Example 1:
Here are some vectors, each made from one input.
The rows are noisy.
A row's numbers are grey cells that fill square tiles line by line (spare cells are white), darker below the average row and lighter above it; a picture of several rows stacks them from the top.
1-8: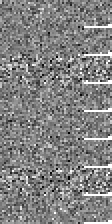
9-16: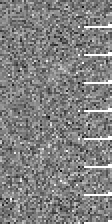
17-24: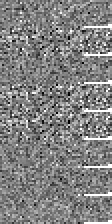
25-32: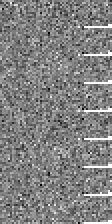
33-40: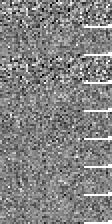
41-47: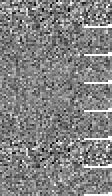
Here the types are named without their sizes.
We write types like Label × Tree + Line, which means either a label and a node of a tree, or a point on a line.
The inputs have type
List(Line).
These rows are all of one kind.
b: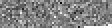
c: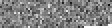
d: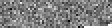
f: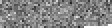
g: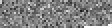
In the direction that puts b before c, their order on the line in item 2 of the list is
b, g, f, c, d.
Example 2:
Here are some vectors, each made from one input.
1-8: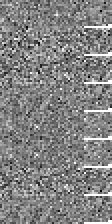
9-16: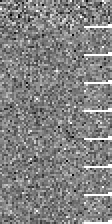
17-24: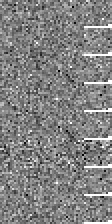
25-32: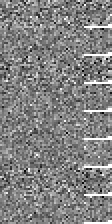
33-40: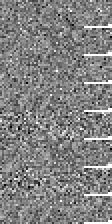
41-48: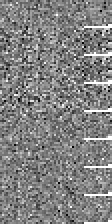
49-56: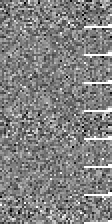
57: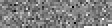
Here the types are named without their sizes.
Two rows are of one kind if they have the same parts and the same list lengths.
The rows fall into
2 kinds.
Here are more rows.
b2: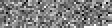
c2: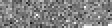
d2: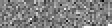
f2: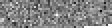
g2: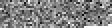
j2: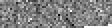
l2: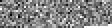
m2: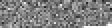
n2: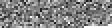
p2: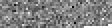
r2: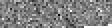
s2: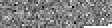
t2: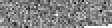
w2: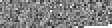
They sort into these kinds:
b2, g2, l2, n2
c2, d2, f2, j2, m2, p2, r2, s2, t2, w2

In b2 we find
a point on a line.
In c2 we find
a label.
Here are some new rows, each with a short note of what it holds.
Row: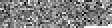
a point on a line
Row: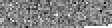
a label
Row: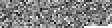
a point on a line
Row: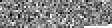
a point on a line
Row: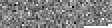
a label
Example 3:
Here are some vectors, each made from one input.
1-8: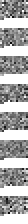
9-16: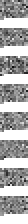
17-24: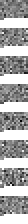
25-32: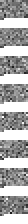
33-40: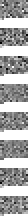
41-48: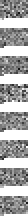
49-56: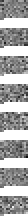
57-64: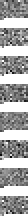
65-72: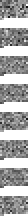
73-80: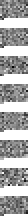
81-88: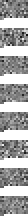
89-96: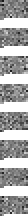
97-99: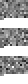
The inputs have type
Line4 × Line7 + Line5.
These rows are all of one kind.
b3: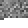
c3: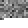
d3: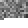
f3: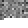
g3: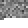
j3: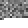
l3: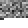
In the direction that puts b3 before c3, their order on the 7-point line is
d3, b3, g3, j3, l3, f3, c3.
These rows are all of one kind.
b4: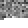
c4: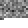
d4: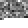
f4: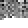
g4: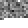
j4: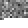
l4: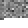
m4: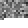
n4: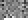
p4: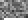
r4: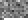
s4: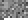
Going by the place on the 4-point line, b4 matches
l4 and s4.
